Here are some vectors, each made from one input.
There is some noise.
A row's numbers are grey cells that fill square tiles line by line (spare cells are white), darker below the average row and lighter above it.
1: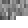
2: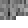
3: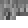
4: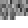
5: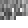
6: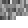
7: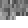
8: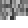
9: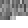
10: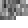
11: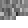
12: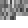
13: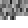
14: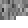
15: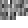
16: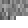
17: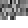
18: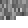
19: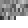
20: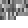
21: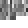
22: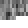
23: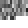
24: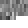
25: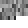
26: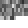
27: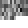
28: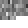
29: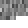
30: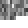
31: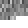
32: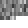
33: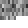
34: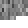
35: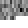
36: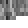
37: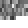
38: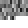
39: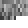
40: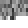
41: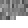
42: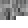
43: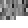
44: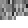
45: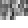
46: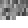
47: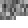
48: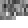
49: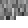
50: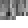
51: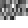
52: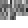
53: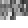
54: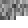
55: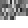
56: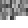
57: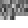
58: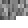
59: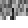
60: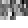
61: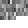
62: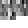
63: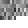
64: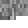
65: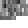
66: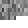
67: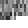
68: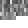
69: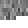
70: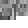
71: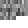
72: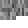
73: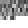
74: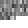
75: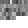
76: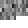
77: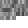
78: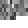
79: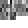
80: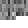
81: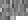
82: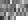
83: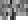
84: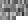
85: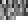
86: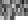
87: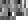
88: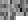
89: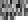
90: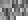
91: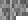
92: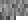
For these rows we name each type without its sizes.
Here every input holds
either a label and a true/false value, or a list of points on a line.
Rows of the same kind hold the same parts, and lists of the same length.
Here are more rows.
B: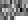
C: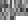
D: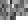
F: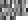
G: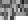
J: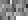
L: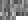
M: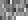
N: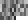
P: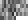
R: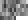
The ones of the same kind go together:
B, C, D, F, G
J, M
L
N, P, R

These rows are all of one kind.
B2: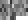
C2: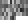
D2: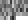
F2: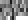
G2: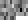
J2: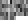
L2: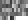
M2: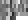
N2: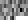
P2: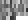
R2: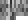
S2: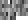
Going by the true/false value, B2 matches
D2 and F2.
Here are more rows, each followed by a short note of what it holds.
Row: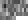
the empty list
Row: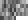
the empty list
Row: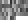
a label and a true/false value
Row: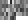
a label and a true/false value
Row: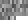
a list of one item
